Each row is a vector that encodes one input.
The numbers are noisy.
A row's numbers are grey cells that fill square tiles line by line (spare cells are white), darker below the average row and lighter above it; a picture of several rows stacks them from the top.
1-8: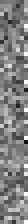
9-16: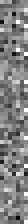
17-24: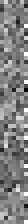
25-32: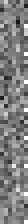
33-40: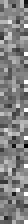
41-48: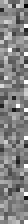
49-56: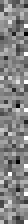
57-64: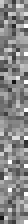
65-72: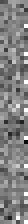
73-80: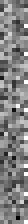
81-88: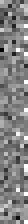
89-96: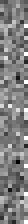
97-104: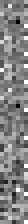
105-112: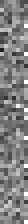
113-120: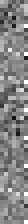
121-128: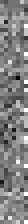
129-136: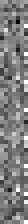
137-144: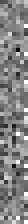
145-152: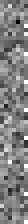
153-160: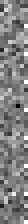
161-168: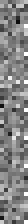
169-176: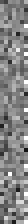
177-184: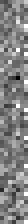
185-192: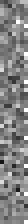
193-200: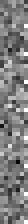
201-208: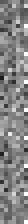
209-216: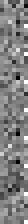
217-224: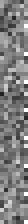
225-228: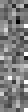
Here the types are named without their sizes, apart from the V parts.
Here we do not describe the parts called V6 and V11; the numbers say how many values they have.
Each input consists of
a value of V11, together with either a point on a line and a true/false value, or a value of V6.
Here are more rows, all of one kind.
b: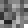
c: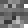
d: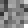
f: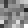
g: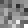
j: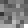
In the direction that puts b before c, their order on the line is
b, d, f, g, j, c.
